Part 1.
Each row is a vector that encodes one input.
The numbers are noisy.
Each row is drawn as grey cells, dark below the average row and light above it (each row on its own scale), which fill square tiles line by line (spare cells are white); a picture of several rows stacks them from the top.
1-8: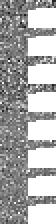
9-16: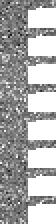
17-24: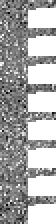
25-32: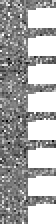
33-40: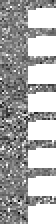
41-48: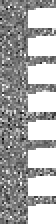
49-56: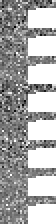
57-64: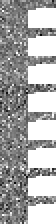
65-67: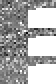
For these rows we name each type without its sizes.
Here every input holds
a point on a circle.
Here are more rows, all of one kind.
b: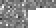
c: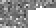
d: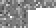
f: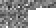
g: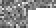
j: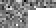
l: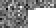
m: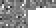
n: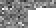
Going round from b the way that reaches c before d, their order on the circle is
b, f, c, n, g, j, d, l, m.
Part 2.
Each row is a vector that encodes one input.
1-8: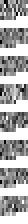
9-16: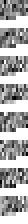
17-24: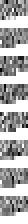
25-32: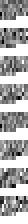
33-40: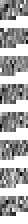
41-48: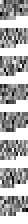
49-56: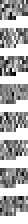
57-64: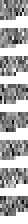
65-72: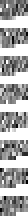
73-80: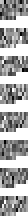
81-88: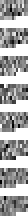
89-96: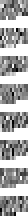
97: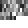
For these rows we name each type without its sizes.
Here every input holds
a point on a line.
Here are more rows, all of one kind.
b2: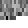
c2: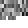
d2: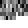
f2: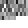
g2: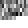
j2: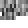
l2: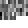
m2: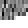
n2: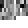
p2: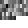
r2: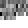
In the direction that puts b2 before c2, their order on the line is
n2, f2, g2, b2, j2, m2, d2, r2, l2, p2, c2.
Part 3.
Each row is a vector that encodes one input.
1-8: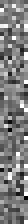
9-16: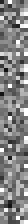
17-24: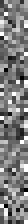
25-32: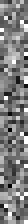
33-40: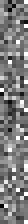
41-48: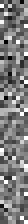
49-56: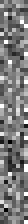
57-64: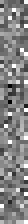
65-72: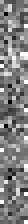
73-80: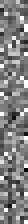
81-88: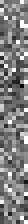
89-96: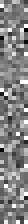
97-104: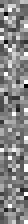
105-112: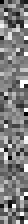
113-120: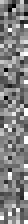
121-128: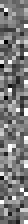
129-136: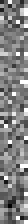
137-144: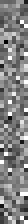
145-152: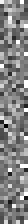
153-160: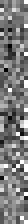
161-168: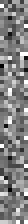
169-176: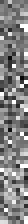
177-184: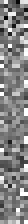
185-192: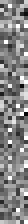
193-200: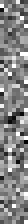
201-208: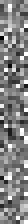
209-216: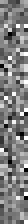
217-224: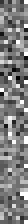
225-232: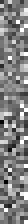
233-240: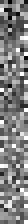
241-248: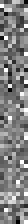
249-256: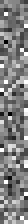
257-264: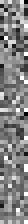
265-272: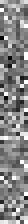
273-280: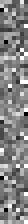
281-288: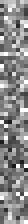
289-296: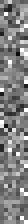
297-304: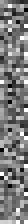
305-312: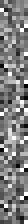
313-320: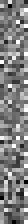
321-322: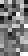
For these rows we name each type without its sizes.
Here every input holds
a label.
